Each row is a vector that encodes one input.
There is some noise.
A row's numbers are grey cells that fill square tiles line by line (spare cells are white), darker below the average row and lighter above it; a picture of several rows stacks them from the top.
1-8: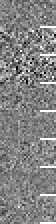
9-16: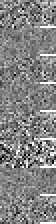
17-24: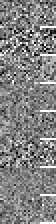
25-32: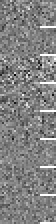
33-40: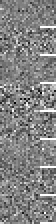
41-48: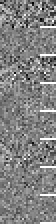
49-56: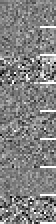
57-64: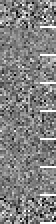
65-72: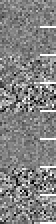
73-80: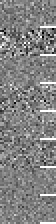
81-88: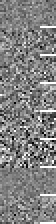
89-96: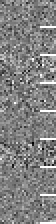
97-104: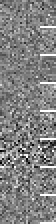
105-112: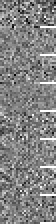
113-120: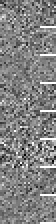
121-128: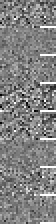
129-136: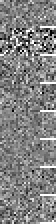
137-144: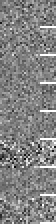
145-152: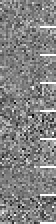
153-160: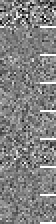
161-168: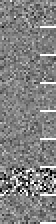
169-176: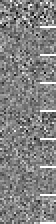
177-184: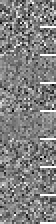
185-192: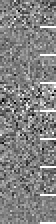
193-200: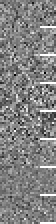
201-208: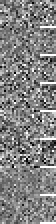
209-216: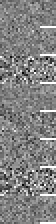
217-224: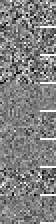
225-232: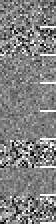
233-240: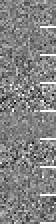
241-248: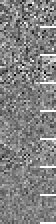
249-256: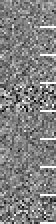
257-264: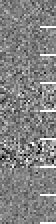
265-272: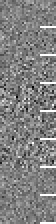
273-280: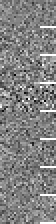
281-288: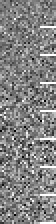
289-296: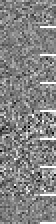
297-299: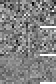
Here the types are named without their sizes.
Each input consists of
a node of each of two trees and five true/false values.
